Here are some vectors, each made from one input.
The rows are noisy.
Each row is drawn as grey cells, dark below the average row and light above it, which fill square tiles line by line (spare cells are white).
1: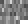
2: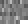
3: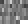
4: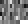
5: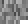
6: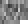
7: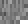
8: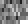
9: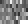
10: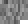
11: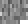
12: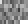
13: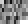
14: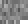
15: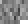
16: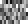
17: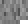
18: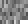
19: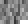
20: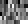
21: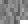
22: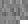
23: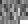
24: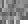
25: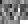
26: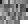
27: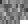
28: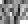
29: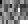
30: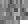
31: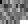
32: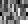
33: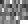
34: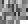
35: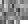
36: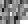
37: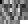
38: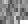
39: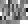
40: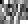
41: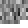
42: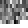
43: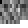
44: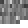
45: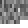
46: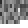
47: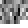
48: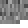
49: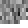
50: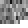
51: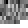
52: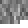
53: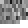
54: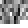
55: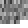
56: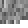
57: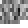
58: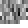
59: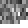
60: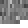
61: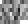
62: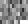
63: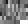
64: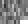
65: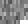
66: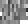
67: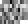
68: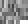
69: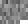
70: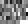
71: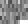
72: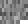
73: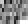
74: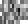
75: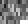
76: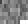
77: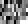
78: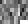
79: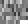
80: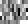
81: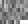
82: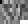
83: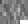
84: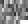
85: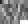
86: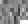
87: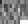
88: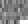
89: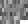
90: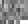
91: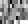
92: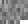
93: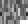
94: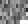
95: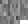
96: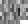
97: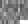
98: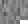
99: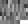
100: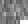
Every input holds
either a point on a 7-point line, or a node of a 10-node tree and a true/false value.
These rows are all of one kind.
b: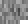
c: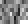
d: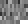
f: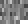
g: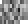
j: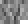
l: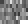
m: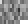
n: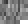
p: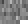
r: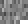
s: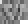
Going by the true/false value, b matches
d and f.
